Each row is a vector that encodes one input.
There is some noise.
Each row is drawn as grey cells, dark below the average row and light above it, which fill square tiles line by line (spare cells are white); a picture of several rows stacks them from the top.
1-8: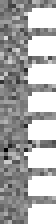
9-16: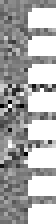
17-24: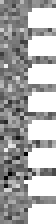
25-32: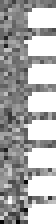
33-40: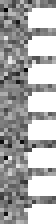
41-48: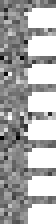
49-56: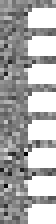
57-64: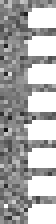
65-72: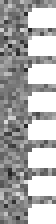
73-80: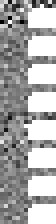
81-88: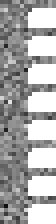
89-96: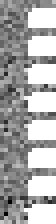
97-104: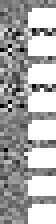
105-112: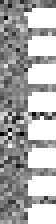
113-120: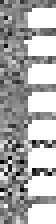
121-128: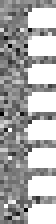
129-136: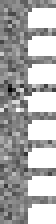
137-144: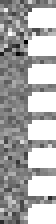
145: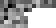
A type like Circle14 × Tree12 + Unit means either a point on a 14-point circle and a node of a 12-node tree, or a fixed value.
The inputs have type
List3(Line4).
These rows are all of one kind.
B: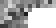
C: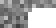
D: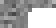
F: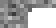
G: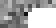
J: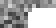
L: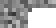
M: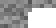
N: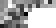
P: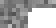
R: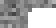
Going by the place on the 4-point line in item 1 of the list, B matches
M and N.
